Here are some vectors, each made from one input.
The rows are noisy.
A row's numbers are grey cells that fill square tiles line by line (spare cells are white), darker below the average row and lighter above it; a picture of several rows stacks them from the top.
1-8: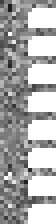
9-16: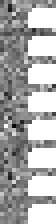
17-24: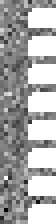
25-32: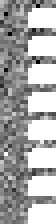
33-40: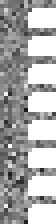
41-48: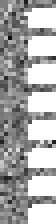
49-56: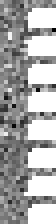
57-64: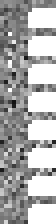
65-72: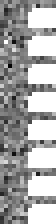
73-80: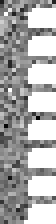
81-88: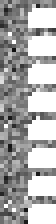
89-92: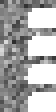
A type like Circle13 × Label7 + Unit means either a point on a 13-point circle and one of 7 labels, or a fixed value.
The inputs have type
Tree9 × Tree9.
